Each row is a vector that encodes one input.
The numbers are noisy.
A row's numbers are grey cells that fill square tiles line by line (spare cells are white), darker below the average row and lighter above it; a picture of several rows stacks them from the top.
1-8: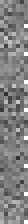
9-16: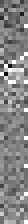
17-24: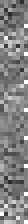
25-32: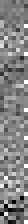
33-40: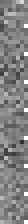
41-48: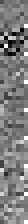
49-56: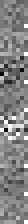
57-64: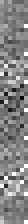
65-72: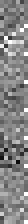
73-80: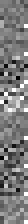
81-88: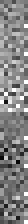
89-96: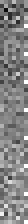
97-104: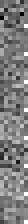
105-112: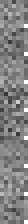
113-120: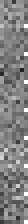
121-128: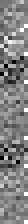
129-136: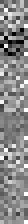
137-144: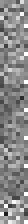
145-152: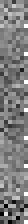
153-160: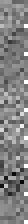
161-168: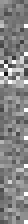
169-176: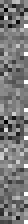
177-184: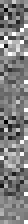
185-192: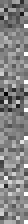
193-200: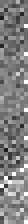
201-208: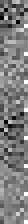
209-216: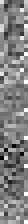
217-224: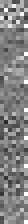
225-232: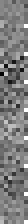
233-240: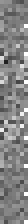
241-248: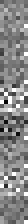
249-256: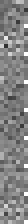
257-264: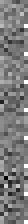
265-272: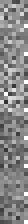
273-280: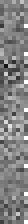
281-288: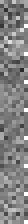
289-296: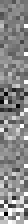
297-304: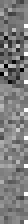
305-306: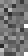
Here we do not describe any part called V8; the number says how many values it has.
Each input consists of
a list of up to two items, each a true/false value and a value of V8.
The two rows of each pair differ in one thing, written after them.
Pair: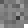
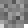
the true/false value in item 2 of the list
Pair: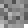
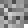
the value of V8 in item 1 of the list
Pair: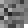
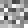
the value of V8 in item 2 of the list
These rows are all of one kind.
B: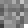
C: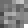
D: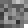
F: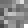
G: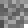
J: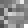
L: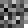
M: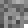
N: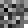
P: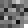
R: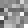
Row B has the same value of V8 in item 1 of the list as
C, D, F and J.
